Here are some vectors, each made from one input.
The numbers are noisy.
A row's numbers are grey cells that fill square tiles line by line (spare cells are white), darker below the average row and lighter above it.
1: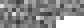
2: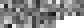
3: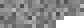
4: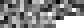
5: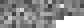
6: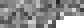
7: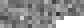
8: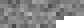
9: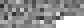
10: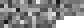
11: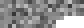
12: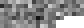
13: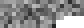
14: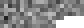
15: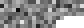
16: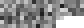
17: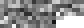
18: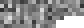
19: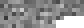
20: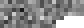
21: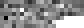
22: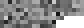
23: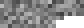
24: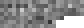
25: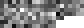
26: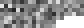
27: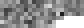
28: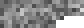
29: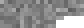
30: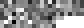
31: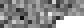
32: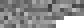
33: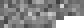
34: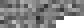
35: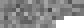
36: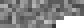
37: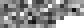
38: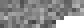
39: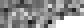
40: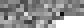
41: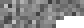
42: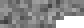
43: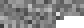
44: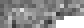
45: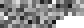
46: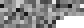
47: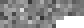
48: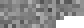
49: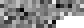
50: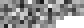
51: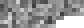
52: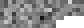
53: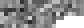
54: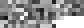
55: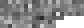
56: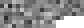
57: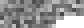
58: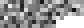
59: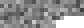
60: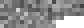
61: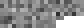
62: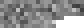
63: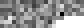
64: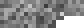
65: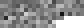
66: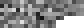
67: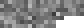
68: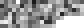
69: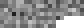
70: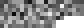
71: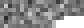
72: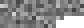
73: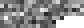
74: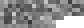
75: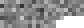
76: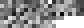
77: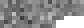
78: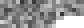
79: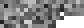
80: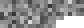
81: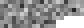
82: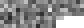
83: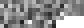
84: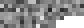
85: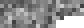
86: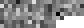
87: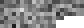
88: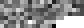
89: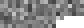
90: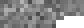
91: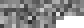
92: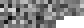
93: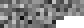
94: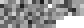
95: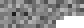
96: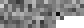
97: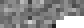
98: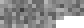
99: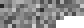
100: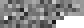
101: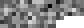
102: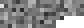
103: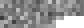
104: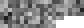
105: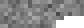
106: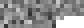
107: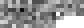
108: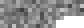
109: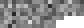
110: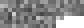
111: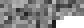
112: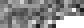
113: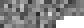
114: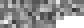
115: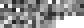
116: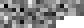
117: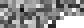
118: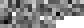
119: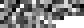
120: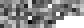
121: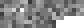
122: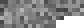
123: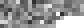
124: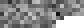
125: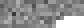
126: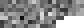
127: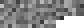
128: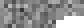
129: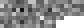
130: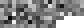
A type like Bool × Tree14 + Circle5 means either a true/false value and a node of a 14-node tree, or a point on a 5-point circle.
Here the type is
(Bool × Bool × Bool + Unit) × Circle5 + Line8.
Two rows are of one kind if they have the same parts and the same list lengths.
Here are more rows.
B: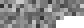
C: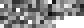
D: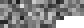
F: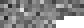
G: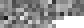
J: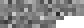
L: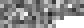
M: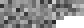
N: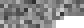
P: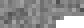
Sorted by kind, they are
B, F, L
C, J, M, N, P
D, G

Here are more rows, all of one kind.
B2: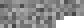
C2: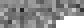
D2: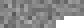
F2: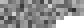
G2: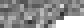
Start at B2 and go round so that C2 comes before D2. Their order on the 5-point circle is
B2, C2, G2, D2, F2.
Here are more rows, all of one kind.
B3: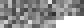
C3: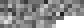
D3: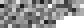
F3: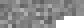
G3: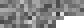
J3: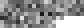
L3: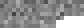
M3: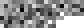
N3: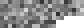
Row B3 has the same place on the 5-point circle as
J3 and M3.
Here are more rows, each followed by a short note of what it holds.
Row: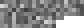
a point on an 8-point line
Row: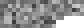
a point on a 5-point circle and three true/false values
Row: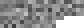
a point on a 5-point circle
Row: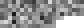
a point on a 5-point circle and three true/false values
